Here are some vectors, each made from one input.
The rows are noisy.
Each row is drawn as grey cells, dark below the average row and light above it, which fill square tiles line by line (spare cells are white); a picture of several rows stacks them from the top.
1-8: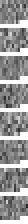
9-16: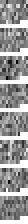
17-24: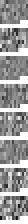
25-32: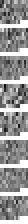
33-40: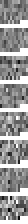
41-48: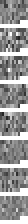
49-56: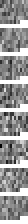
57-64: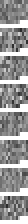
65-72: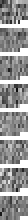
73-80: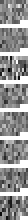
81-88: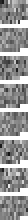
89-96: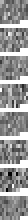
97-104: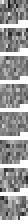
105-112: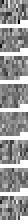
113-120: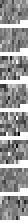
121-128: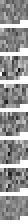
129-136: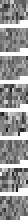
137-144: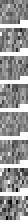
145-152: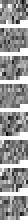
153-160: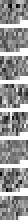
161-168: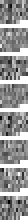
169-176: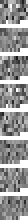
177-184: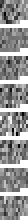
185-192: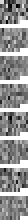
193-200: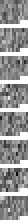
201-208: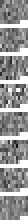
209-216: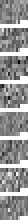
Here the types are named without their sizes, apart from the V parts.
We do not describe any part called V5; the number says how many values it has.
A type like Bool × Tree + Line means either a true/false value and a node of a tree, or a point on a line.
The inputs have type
(Bool × Bool × Bool × Bool + Line) × V5 × V5.
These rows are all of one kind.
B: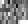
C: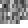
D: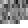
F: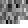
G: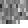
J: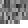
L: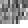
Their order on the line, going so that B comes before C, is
B, J, C, D, G, L, F.
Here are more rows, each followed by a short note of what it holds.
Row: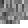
a point on a line and two values of V5
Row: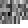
four true/false values and two values of V5
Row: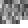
a point on a line and two values of V5
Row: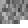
a point on a line and two values of V5
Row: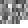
a point on a line and two values of V5
